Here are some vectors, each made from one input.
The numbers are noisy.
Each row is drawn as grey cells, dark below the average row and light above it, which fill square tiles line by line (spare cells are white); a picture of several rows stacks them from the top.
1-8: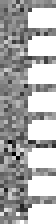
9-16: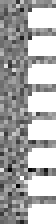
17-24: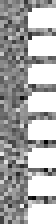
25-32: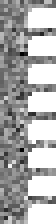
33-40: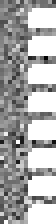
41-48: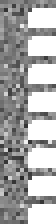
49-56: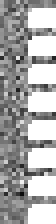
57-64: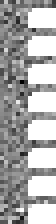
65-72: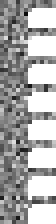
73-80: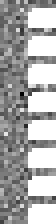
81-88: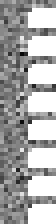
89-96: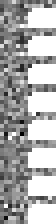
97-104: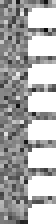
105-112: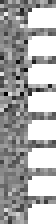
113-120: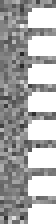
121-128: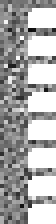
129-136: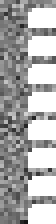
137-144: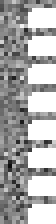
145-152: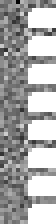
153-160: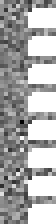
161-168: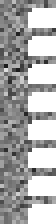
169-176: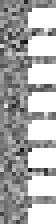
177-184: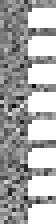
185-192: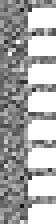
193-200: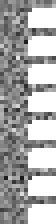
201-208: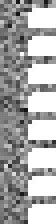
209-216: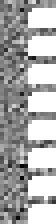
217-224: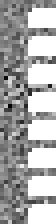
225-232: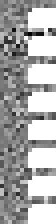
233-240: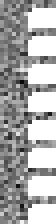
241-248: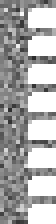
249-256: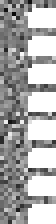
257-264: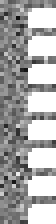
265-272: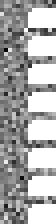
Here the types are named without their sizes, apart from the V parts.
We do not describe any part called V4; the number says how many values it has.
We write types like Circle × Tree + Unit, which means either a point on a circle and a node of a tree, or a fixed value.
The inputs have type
(Label + Tree) × V4 + List(Circle).
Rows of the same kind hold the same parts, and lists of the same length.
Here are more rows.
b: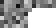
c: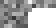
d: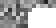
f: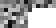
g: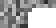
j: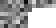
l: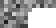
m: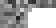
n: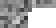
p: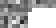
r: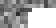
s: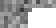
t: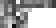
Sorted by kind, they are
b, c, l
d, g
f, j, s
m
n, p, r
t

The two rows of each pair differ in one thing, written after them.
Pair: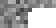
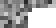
the node of the tree
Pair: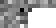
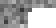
the value of V4
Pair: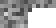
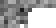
the value of V4
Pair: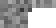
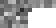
the node of the tree
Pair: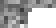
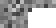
the node of the tree
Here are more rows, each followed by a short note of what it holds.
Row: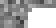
a list of three items
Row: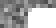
a list of one item
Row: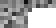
a label and a value of V4
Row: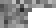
a label and a value of V4
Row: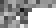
a label and a value of V4
